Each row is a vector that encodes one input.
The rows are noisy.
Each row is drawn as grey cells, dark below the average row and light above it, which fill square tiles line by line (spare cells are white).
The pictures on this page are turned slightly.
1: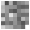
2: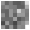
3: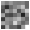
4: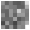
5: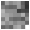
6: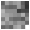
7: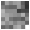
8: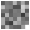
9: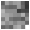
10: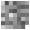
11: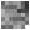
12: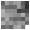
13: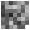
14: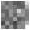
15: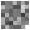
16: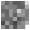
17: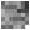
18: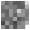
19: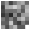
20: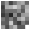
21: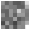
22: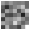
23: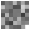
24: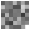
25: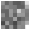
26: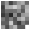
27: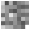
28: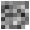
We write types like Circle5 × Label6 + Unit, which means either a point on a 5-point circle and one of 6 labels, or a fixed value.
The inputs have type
Label6.
